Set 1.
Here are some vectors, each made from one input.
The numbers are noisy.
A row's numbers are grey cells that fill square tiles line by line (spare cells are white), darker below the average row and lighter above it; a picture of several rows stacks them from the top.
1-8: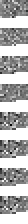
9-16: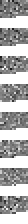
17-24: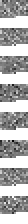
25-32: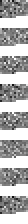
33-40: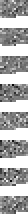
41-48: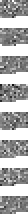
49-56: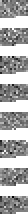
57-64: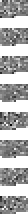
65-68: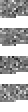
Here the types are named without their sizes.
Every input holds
either a point on a line, or three true/false values.
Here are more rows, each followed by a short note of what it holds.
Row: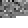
a point on a line
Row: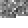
three true/false values
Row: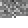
three true/false values
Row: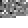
a point on a line
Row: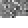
three true/false values
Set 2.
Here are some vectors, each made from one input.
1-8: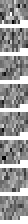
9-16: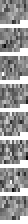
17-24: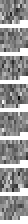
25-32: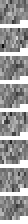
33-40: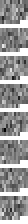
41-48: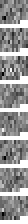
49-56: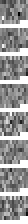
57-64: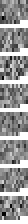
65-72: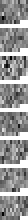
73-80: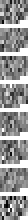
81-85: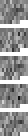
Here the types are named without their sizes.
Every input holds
a point on a circle and a true/false value.
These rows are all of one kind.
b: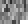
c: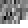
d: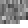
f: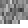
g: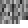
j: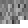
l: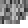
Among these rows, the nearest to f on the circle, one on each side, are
c and d.
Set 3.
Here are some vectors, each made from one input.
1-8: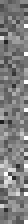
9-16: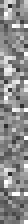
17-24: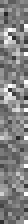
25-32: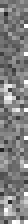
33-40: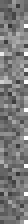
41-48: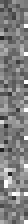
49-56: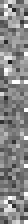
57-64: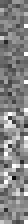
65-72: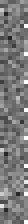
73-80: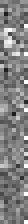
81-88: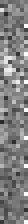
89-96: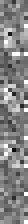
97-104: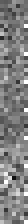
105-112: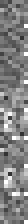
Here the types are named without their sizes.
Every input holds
either a point on a line, or four true/false values.
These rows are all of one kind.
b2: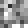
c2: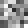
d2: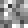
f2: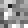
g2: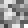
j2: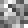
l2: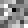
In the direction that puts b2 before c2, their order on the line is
d2, b2, f2, g2, j2, c2, l2.
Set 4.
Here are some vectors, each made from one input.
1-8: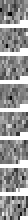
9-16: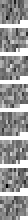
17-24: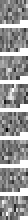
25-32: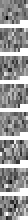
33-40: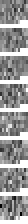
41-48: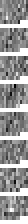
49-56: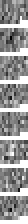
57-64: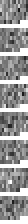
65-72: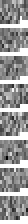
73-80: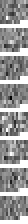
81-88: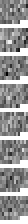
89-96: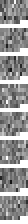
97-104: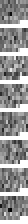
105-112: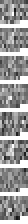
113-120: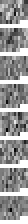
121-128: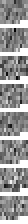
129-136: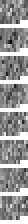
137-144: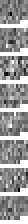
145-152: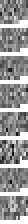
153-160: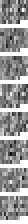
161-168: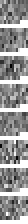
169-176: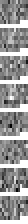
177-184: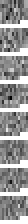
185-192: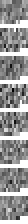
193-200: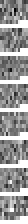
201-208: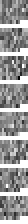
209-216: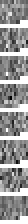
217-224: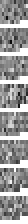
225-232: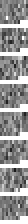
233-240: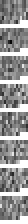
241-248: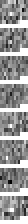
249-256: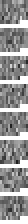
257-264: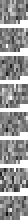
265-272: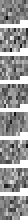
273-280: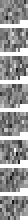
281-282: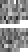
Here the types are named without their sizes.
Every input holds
a point on a circle and a true/false value.
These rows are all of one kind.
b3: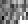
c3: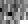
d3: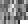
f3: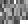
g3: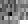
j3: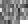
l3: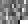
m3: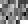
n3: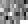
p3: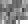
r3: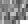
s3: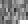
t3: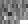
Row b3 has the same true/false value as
f3, m3, n3 and s3.
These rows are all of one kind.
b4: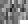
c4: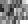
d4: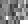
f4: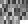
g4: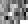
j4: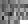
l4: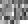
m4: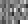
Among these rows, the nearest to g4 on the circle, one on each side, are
b4 and c4.
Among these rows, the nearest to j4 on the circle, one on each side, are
f4 and m4.
